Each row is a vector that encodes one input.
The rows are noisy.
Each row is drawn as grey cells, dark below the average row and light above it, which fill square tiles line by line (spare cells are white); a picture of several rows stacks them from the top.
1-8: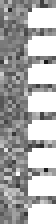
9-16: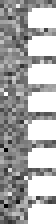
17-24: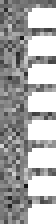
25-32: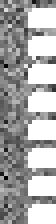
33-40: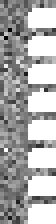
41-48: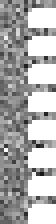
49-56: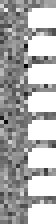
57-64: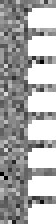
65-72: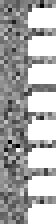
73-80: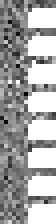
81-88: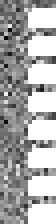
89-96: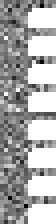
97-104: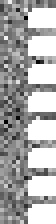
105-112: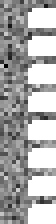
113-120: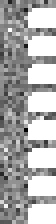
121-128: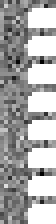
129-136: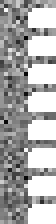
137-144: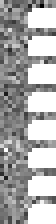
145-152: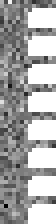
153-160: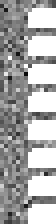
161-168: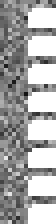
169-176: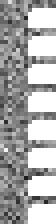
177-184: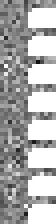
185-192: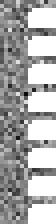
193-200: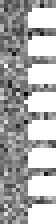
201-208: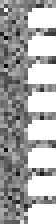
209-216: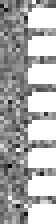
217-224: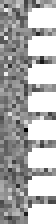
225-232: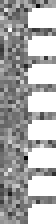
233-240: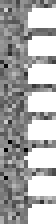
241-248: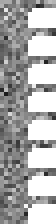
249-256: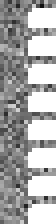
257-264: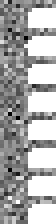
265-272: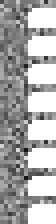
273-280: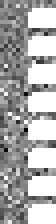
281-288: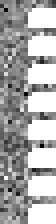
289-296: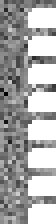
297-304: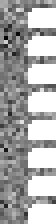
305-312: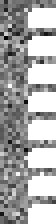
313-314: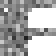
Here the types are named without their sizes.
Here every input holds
a point on a circle, together with either a point on a circle, or a list of points on a line.
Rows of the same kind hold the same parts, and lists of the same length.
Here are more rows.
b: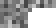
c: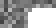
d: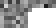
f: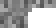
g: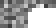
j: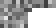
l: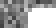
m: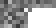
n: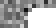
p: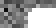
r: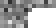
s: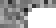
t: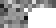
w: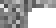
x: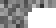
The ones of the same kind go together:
b, c, f, n, r
d, g, j, l
m, w, x
p, s, t

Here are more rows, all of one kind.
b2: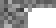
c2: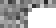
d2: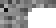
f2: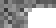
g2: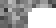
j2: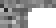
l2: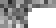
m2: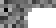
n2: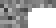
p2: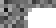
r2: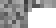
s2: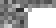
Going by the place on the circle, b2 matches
f2, m2, p2 and s2.
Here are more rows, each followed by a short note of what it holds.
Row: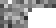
a point on each of two circles
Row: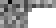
a point on a circle, together with a list of two items
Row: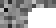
a point on a circle, together with a list of two items
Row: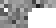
a point on each of two circles
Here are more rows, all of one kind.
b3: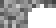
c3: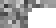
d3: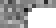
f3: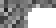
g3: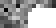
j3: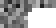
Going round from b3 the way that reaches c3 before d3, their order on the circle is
b3, g3, f3, j3, c3, d3.
